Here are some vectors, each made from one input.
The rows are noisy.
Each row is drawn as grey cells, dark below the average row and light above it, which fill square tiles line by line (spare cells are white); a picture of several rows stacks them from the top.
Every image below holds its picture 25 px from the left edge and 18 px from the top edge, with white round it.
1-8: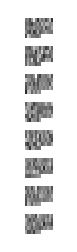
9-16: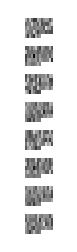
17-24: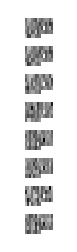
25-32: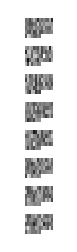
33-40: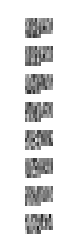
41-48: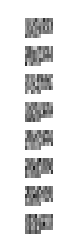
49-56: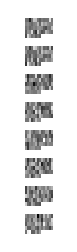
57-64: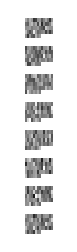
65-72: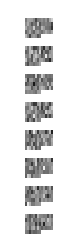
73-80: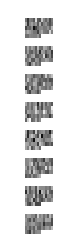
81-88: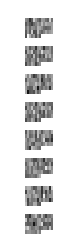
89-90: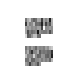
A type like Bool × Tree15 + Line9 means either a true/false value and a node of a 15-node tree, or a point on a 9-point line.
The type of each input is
Line4 × (Line4 + Line6).
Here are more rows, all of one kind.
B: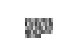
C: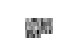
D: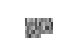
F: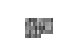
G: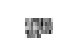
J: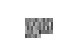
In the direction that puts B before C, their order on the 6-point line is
B, D, G, C, F, J.
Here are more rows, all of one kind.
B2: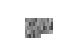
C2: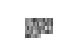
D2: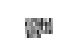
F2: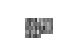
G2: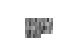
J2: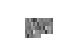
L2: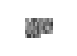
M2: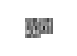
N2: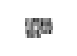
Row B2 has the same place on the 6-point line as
G2 and L2.
